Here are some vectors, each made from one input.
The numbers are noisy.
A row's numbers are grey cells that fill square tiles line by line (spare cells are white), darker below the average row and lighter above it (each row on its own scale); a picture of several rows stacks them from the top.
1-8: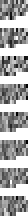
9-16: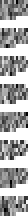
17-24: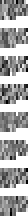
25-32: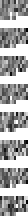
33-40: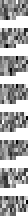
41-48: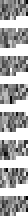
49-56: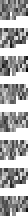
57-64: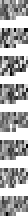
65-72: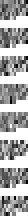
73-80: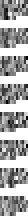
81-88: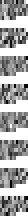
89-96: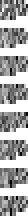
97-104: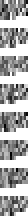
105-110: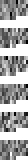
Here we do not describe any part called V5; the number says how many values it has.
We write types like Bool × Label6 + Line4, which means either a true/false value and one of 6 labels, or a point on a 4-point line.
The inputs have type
Bool × (Tree7 + Unit) × V5.
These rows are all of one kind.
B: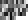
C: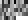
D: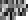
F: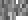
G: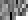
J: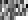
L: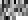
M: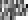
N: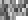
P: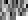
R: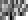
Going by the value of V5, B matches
D, F, J and M.
